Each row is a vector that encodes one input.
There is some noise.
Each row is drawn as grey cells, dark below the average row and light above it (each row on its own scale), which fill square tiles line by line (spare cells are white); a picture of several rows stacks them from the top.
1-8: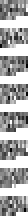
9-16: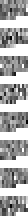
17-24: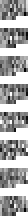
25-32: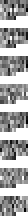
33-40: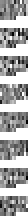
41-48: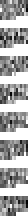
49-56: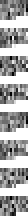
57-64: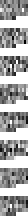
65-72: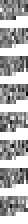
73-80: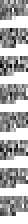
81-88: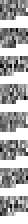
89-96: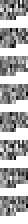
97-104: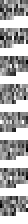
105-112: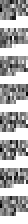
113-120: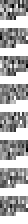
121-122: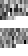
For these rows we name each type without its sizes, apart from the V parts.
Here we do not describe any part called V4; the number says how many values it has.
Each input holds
a label, together with either a fixed value, or a label, a true/false value and two values of V4.
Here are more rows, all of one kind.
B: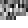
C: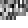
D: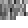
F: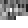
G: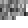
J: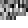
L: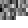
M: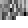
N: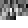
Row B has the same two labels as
C and J.
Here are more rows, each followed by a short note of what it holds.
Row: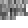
two labels, a true/false value and two values of V4
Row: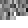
a label
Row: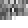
a label
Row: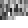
a label
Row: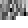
two labels, a true/false value and two values of V4
